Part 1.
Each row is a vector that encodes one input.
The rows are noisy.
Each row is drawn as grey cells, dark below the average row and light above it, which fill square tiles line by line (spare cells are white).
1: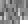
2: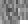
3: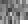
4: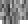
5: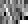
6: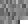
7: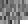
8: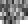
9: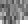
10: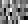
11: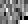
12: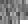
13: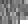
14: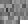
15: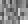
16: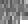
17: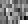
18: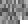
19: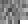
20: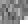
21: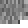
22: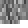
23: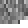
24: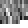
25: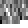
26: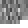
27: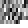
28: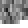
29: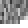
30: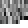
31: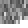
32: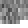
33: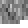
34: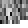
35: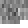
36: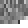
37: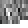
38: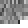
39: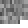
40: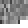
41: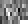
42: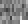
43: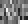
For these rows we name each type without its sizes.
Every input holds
either a point on a line, or three true/false values.
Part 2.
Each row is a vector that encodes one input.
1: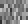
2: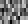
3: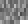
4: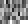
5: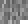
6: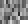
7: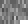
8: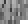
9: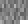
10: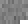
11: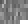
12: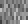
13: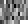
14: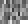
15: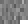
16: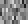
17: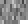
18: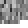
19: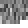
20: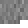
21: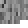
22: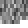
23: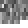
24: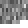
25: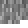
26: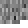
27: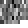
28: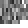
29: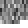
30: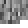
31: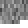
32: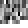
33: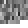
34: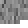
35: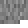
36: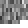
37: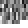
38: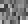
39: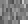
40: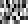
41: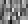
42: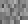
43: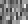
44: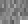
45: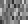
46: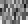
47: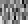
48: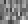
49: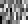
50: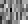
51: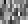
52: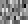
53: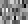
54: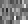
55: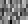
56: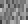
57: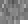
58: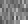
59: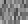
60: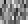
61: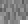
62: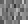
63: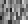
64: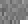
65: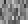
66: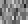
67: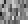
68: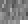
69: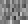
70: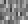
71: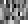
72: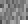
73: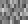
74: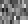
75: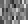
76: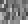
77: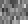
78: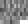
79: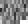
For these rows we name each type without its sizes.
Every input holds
a label and a true/false value.
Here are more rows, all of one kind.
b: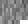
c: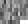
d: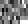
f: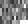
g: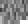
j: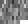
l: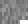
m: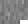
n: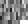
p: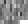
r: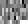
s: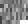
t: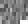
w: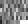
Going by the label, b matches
c, m, t and w.
